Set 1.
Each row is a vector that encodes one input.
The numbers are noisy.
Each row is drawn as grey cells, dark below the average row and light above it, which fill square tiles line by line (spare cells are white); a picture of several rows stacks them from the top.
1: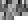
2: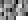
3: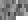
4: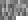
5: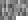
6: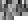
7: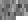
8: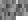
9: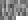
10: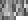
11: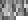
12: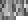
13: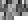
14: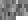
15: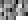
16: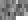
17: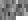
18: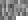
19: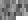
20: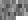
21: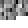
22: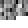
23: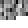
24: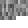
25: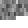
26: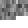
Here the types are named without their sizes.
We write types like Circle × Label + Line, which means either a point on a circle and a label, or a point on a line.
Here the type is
Line.
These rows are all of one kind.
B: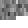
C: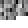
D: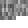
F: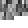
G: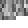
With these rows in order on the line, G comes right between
C and D.
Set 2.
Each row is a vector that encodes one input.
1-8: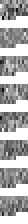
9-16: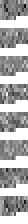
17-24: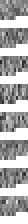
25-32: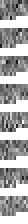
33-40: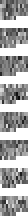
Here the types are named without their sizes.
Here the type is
Bool × Bool × Bool.
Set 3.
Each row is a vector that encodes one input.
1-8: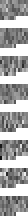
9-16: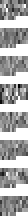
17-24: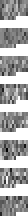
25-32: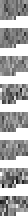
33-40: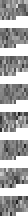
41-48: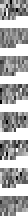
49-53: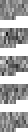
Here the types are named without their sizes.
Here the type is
Bool × Bool × Bool.
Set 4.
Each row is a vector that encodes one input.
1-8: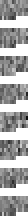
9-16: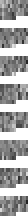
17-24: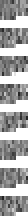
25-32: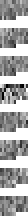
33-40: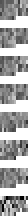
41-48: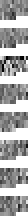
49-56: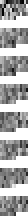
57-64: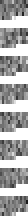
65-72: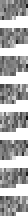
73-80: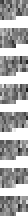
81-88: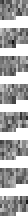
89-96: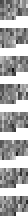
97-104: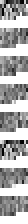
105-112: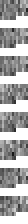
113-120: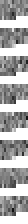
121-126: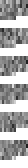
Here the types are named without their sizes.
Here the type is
Circle + Unit.
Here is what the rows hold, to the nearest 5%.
About 95% of them hold a point on a circle. The rest hold a fixed value.
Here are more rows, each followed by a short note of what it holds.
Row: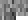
a point on a circle
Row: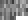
a point on a circle
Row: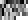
a fixed value
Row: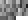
a point on a circle
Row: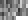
a point on a circle
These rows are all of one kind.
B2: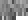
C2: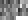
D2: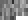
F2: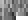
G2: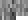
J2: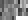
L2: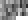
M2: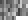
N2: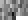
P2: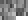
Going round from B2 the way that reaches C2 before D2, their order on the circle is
B2, G2, F2, N2, L2, P2, M2, C2, J2, D2.
